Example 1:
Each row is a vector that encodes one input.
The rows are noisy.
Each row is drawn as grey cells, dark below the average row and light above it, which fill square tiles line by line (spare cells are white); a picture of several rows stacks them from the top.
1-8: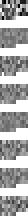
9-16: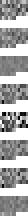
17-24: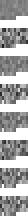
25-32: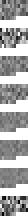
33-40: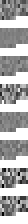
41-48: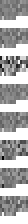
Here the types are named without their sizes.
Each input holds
a list of points on a line.
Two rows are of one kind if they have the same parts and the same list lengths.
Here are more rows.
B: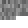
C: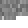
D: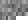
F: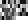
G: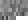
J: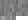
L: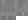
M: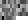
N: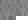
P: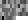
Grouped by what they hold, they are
B, C, J
D, G
F, L, M, N, P

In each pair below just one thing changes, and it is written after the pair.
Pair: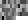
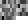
the place on the line in item 1 of the list
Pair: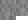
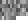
the place on the line in item 2 of the list
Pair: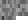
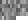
the place on the line in item 2 of the list
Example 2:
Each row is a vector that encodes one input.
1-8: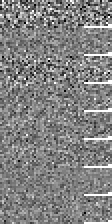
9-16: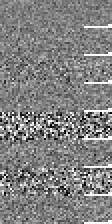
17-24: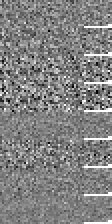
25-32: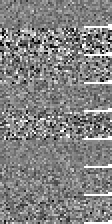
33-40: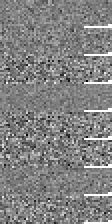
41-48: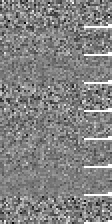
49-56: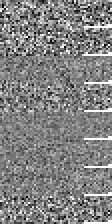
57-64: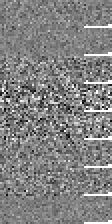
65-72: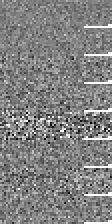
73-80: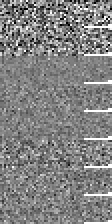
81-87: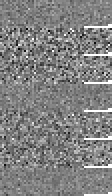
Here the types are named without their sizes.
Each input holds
either a fixed value, or a node of a tree and a true/false value.
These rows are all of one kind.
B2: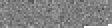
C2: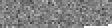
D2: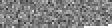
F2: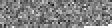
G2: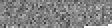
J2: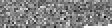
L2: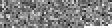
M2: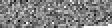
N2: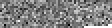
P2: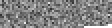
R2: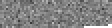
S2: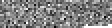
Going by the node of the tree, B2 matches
C2, J2, L2 and R2.
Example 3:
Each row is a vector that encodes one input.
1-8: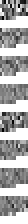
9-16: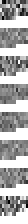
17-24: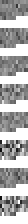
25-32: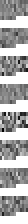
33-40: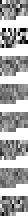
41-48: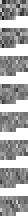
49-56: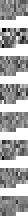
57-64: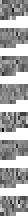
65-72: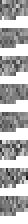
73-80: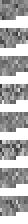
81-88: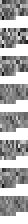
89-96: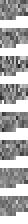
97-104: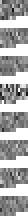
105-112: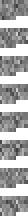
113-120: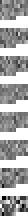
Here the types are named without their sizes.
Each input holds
a true/false value, together with either a point on a circle, or a fixed value.
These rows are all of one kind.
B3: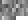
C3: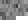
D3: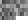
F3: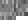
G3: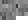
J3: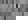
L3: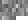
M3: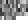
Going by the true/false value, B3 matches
F3 and L3.
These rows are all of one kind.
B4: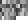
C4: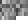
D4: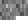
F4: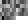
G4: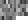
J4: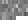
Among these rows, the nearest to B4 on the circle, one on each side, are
C4 and F4.
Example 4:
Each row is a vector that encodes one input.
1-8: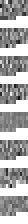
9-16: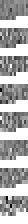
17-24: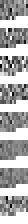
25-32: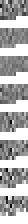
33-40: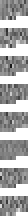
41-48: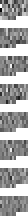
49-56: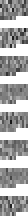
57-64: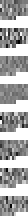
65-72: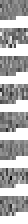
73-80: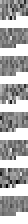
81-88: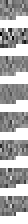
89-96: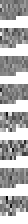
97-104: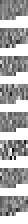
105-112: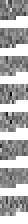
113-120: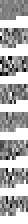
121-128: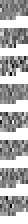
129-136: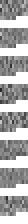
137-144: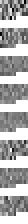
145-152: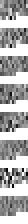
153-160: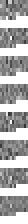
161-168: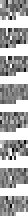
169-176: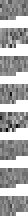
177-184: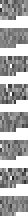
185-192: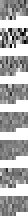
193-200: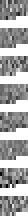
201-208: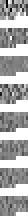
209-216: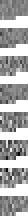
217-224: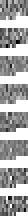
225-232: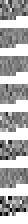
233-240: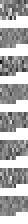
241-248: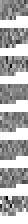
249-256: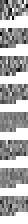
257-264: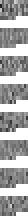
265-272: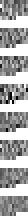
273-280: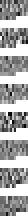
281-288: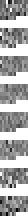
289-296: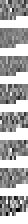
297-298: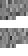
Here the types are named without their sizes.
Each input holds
a list of points on a line.
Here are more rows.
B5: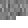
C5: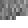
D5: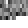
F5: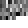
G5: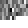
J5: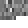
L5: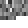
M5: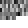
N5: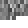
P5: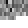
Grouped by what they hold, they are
B5, C5, D5, G5, J5, L5
F5, M5, P5
N5

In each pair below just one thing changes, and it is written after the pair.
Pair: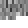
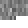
the place on the line in item 1 of the list
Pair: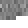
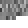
the place on the line in item 2 of the list
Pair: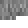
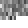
the place on the line in item 2 of the list
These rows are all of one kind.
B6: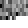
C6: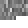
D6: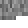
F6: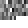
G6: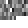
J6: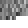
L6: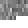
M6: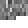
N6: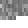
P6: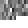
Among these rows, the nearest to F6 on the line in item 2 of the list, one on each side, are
L6 and M6.
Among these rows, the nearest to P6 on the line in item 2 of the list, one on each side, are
M6 and N6.
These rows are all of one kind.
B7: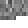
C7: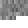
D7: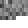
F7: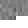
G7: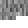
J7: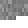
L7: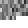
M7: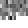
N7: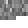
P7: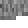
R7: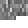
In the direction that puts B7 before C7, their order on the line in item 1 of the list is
D7, F7, M7, B7, P7, G7, C7, R7, L7, J7, N7.
